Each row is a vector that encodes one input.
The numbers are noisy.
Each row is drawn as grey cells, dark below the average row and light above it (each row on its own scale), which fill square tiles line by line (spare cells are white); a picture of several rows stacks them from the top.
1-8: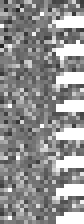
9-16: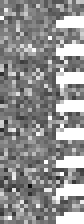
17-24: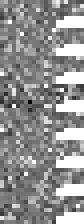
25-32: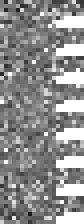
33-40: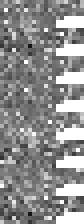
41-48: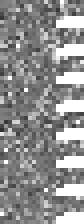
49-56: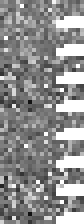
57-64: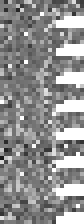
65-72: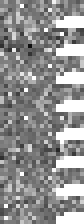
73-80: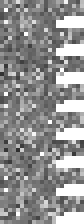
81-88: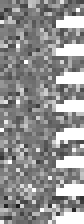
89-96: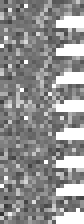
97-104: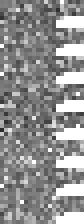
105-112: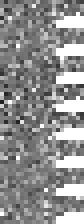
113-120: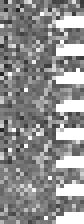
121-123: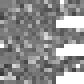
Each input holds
four true/false values.
